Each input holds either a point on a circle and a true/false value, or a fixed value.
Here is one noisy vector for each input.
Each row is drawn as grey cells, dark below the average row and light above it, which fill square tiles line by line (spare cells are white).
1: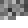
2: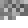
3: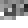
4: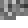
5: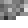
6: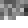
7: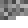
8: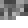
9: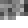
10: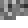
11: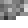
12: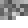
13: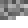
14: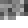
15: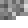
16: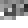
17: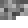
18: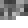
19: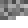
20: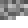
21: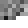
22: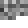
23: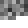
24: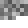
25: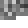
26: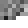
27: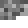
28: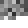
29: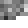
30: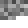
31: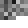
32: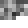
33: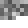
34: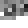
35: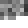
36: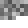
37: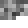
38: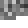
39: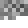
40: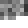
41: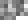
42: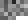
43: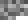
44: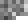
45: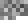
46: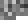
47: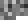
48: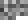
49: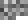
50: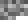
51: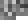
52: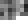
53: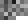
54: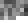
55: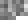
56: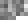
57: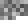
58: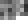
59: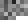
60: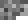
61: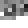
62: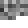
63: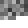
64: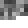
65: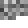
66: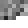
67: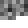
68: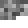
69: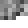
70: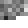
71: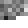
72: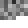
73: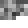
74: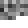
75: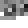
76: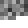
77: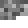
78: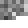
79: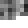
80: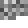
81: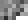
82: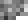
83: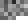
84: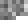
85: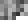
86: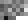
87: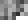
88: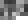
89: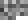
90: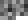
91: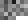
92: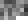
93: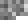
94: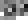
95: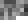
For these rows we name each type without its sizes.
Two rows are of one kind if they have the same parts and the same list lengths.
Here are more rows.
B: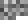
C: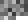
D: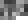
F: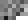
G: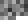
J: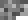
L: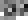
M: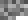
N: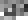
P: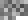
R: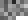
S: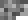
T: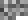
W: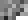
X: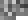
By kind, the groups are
B, C, D, F, G, J, M, P, R, S, T, W, X
L, N

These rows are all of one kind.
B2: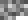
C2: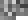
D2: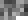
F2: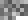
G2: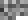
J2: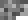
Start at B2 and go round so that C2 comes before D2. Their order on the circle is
B2, J2, C2, G2, F2, D2.
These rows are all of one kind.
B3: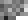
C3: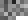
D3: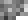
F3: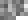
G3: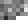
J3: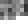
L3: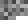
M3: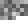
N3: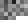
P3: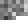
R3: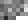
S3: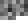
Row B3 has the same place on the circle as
D3, G3 and R3.
